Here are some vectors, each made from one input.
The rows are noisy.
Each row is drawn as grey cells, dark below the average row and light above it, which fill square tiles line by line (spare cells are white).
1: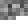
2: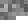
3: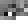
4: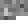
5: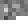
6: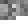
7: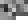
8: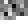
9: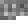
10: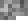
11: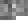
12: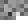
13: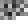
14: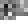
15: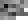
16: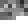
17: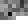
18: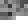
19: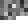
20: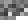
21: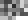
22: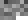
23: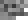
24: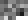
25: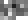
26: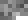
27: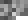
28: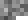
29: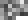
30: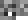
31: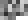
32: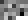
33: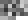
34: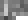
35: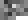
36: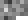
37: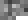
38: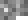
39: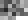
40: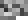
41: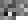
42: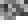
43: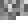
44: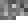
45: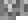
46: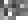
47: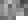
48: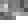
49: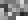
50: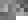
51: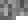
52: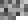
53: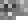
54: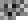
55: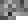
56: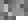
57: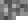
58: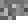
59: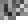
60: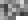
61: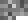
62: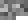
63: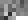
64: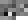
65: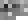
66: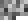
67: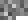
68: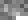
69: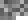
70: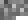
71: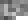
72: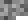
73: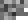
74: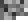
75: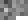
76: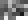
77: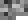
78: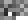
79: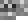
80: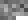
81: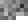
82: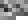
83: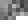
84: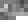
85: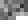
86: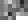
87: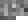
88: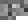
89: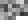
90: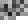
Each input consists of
either one of 9 labels, or a point on an 8-point line and three true/false values.
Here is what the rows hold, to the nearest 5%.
About 45% of them hold one of 9 labels. The rest hold a point on an 8-point line and three true/false values.
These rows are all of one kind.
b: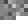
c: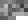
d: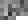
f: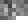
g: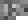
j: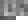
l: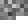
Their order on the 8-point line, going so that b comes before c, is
b, c, l, d, g, f, j.
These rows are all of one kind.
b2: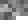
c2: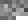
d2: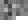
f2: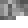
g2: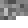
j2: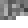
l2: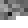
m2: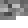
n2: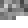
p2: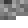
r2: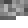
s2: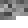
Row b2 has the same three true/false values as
d2, m2 and s2.
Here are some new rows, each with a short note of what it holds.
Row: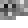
one of 9 labels
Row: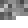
a point on an 8-point line and three true/false values
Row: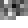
one of 9 labels
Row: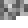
one of 9 labels
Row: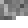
a point on an 8-point line and three true/false values
